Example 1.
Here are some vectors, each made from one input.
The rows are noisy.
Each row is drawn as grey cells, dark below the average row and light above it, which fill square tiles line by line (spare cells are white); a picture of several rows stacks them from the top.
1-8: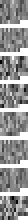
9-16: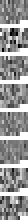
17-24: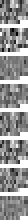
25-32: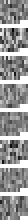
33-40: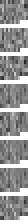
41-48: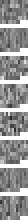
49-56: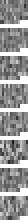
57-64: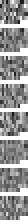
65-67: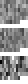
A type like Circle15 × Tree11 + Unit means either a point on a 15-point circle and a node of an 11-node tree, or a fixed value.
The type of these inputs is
Line8.
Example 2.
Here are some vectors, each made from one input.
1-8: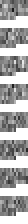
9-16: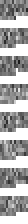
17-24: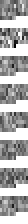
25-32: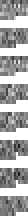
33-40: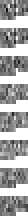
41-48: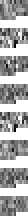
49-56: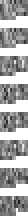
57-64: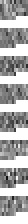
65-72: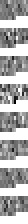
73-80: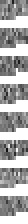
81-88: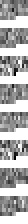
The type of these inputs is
Tree13 + Unit.
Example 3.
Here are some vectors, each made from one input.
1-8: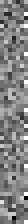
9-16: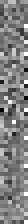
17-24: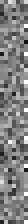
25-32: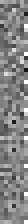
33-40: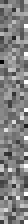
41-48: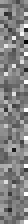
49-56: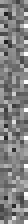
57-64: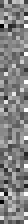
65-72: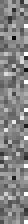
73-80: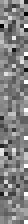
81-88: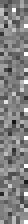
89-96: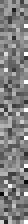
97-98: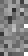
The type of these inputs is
Circle9.
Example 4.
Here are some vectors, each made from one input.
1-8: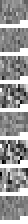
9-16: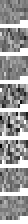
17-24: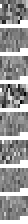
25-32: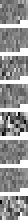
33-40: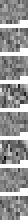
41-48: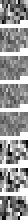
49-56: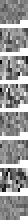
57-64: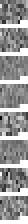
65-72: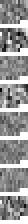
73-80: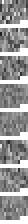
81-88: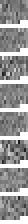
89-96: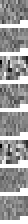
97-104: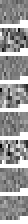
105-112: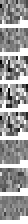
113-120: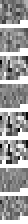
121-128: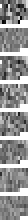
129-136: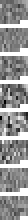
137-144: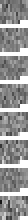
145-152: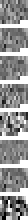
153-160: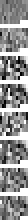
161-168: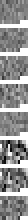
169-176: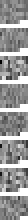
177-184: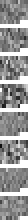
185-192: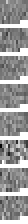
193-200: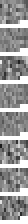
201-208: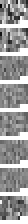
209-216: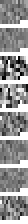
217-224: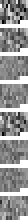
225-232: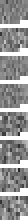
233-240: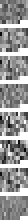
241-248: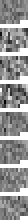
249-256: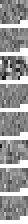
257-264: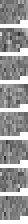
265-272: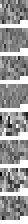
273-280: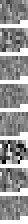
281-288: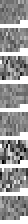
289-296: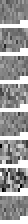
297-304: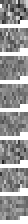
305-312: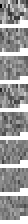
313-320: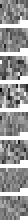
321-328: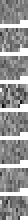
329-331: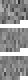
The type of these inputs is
Bool × Bool × Bool × Bool + Unit.
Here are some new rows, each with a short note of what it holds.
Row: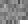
four true/false values
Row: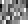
a fixed value
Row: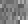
four true/false values
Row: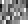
a fixed value
